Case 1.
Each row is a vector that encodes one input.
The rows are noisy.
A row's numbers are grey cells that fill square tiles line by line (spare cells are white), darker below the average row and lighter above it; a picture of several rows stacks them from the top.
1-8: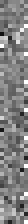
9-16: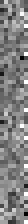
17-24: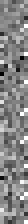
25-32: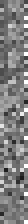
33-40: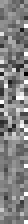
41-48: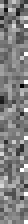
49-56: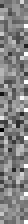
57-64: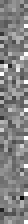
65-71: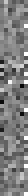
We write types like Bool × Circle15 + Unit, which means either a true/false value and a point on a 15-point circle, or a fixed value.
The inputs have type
List2(Line6).
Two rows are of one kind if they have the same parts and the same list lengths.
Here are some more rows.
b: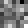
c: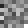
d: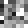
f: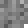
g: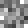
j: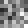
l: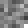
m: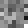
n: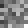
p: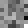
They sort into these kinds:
b, l, m, p
c, f, g, n
d, j

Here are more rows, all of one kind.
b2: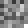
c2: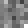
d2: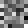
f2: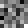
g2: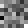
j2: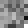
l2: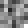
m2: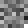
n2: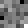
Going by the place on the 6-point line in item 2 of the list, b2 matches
d2, f2 and m2.
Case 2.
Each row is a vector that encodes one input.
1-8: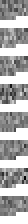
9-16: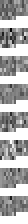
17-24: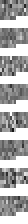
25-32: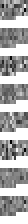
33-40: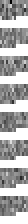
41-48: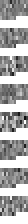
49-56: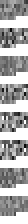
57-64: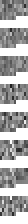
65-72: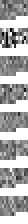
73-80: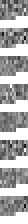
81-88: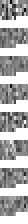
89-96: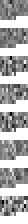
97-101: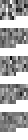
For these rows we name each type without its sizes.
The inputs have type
Bool × Bool × Bool × Bool + Line × Line + Unit.
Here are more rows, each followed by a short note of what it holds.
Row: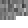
four true/false values
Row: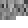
a point on each of two lines
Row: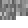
a fixed value
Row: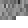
four true/false values
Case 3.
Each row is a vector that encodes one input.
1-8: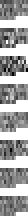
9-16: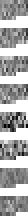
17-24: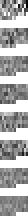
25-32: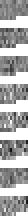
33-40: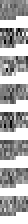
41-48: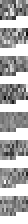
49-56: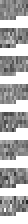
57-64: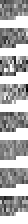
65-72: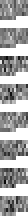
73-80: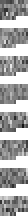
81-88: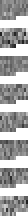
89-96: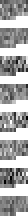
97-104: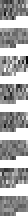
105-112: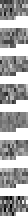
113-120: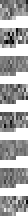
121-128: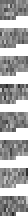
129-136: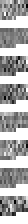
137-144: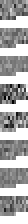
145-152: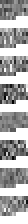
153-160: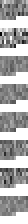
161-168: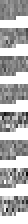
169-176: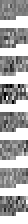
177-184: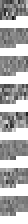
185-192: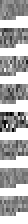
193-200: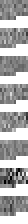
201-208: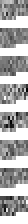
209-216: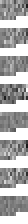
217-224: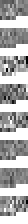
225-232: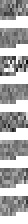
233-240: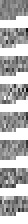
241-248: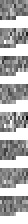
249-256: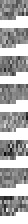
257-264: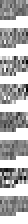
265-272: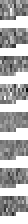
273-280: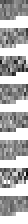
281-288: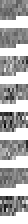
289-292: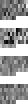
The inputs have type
Bool × Tree13.
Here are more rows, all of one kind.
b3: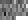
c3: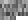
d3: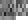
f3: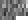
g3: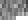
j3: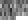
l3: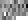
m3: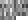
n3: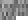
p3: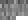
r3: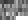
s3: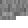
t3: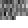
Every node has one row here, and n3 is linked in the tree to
f3 and l3.
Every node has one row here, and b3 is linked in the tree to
m3 and r3.
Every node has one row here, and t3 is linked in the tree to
j3.
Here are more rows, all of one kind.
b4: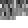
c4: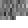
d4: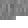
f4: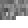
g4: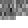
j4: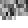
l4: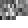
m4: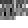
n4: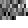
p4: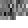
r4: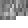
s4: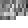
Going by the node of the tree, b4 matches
l4 and s4.
